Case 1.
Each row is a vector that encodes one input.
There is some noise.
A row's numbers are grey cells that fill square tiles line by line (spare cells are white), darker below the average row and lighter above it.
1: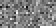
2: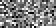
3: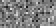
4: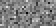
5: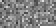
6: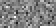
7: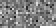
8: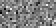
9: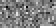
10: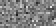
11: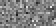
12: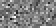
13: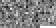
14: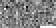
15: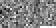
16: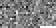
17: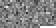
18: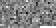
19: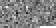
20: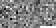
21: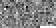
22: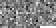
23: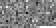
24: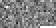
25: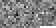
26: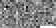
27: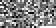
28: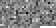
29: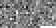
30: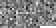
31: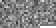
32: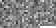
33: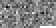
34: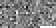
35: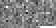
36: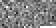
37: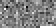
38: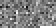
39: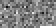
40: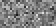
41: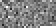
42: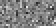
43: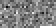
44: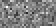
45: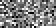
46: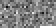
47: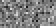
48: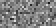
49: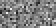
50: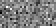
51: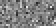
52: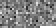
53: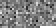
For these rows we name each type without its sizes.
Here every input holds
a list of points on a line.
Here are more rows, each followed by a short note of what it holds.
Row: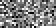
the empty list
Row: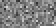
a list of two items
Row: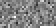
a list of two items
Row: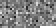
a list of one item
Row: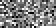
the empty list
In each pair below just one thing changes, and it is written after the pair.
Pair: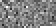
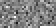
the place on the line in item 1 of the list
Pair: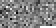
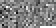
the place on the line in item 2 of the list
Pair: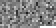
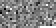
the place on the line in item 1 of the list
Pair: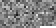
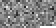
the place on the line in item 2 of the list
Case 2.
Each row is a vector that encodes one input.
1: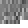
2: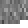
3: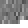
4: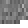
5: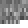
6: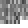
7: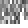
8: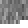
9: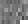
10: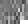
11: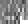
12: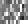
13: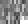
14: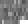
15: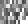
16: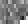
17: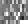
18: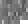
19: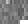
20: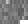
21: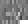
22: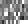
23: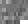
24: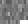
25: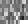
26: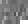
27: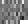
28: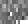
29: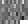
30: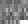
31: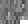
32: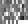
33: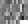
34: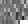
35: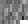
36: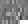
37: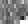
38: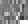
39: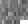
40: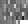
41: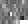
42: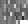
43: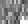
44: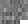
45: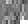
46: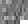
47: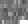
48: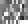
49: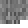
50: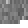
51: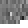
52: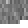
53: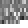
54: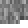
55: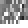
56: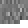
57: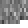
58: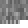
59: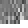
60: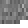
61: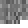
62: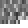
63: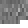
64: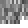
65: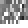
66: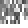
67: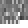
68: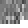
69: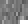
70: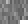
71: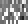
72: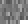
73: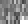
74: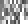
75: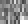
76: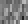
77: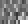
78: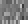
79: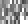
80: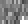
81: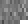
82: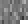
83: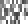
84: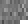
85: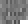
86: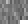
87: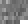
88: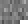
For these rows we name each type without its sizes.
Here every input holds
either a label, or four true/false values.
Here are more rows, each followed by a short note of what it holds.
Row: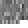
four true/false values
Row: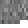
four true/false values
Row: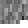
four true/false values
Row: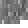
four true/false values
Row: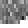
a label
